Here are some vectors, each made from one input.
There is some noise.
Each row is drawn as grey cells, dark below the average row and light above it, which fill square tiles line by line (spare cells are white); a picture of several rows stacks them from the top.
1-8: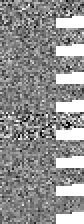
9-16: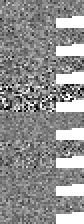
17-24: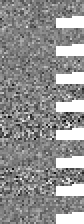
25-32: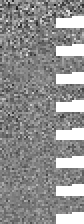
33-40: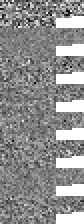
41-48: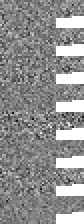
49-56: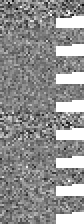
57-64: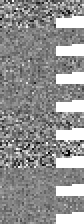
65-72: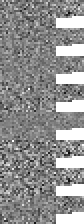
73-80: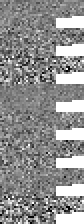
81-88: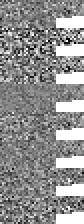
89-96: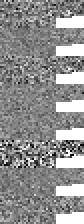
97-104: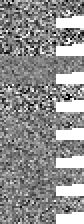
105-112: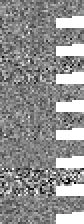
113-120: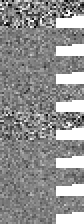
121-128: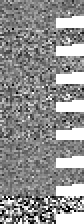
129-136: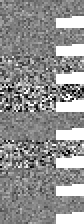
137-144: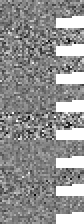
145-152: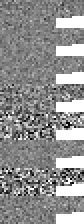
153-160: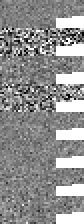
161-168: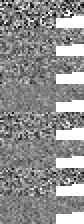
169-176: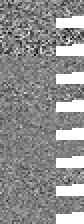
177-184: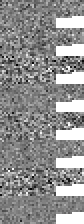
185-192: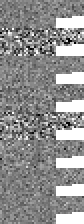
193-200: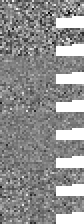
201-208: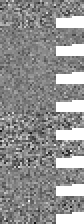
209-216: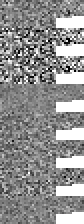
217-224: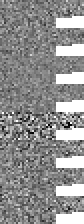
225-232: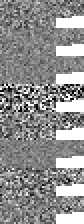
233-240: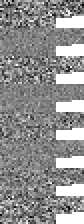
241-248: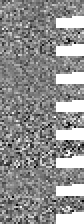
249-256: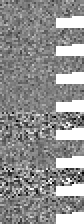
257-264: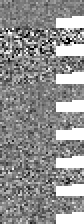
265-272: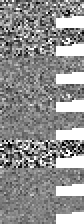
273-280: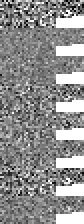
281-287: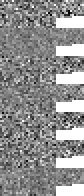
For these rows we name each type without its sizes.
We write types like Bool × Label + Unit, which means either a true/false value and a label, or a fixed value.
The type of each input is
Bool × Tree × (Tree + Unit).
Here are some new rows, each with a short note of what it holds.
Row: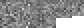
a node of a tree and a true/false value
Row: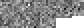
a node of a tree and a true/false value
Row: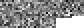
a node of a tree and a true/false value
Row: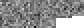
a node of a tree and a true/false value
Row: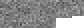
a node of each of two trees and a true/false value
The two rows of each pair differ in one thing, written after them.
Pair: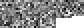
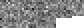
the true/false value
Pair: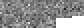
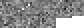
the true/false value
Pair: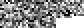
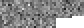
the true/false value
